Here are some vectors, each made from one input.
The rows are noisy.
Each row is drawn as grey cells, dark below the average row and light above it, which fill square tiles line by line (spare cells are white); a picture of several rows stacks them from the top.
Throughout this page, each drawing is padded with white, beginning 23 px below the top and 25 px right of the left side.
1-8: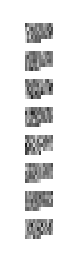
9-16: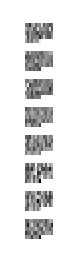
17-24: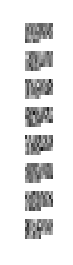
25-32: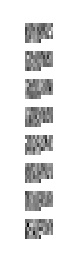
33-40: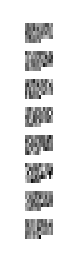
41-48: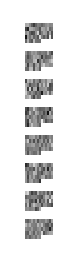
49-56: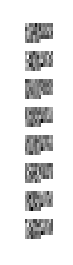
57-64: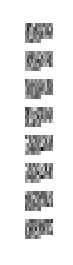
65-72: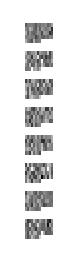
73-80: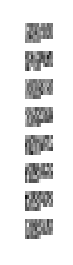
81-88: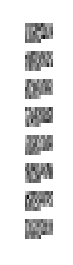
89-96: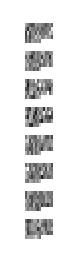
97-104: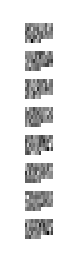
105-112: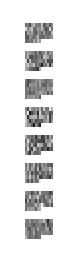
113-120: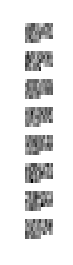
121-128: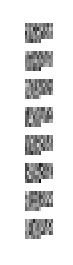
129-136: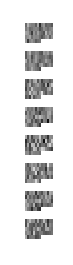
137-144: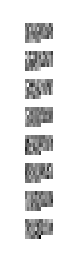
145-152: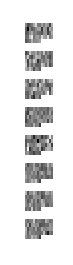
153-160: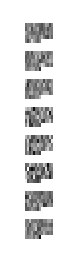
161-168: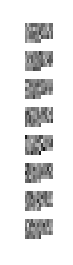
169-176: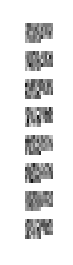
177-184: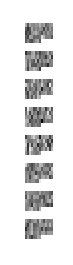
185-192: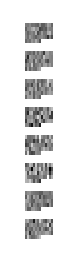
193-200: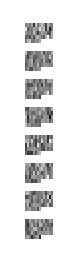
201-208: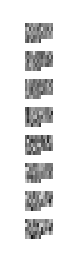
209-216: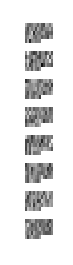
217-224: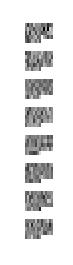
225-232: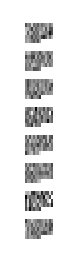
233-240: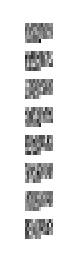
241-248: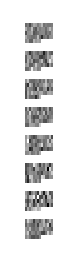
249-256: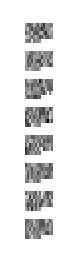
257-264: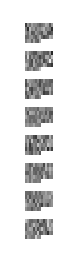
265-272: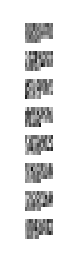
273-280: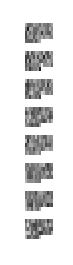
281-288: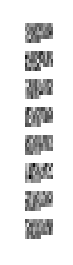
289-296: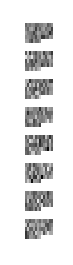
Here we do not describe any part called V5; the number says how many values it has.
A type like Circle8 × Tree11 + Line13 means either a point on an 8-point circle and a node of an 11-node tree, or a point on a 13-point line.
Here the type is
Bool × (Line9 + Line11) × Tree8 × (Unit + V5 × V5).
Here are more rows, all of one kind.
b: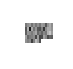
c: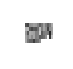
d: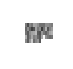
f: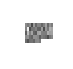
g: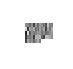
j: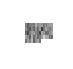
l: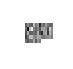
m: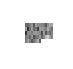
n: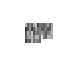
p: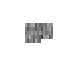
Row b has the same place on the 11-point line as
f and n.
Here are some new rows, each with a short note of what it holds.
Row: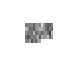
a point on an 11-point line, a node of an 8-node tree and a true/false value
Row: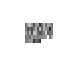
a point on an 11-point line, a node of an 8-node tree and a true/false value
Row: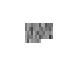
a point on an 11-point line, a node of an 8-node tree and a true/false value
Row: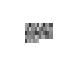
a point on an 11-point line, a node of an 8-node tree and a true/false value
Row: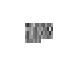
a point on a 9-point line, a node of an 8-node tree, a true/false value and two values of V5
